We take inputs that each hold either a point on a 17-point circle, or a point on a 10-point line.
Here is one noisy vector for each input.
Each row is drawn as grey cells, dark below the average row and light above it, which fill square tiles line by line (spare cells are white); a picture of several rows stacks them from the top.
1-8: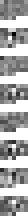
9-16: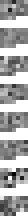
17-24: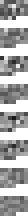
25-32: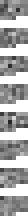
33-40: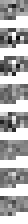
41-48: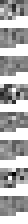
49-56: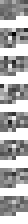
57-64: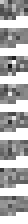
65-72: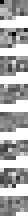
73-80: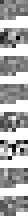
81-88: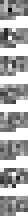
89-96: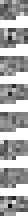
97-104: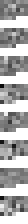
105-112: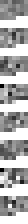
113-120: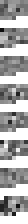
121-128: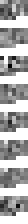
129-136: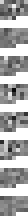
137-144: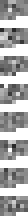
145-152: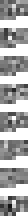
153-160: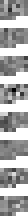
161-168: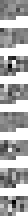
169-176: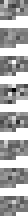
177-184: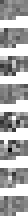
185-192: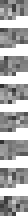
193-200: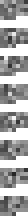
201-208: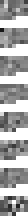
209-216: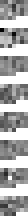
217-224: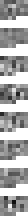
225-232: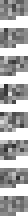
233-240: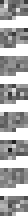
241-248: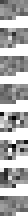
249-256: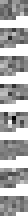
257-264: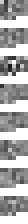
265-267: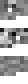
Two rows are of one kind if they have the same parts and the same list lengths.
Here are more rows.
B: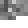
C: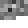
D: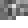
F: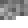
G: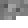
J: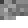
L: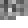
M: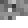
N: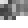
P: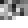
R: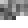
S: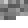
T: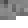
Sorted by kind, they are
B, C, D, F, G, J, L, M, P, T
N, R, S

